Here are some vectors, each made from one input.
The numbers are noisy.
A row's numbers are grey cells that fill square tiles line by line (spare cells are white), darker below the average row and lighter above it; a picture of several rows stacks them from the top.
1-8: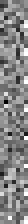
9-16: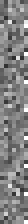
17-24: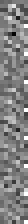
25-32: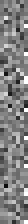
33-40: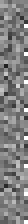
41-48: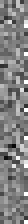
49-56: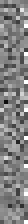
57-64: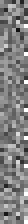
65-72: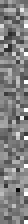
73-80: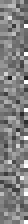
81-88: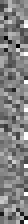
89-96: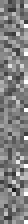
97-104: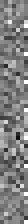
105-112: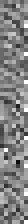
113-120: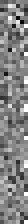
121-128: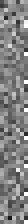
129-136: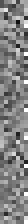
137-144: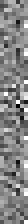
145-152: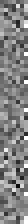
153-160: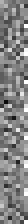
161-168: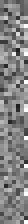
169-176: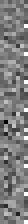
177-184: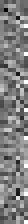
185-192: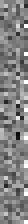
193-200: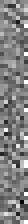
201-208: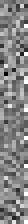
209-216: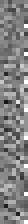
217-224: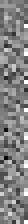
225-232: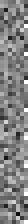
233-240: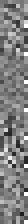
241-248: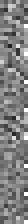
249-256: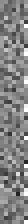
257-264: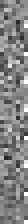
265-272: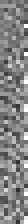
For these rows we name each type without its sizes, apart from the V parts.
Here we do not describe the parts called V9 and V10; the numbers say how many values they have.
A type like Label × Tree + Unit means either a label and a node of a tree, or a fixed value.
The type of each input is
Bool × V10 + Line × (Line + V9).
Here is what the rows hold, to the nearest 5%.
About 65% of them hold a point on a line, together with either a point on a line, or a value of V9. The rest hold a true/false value and a value of V10.
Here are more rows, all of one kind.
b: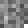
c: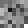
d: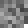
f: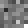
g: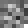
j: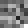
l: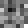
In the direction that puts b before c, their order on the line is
b, c, d, j, l, f, g.
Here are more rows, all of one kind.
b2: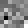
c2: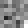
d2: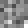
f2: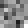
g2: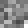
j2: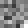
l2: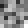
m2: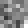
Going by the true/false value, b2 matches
d2 and g2.
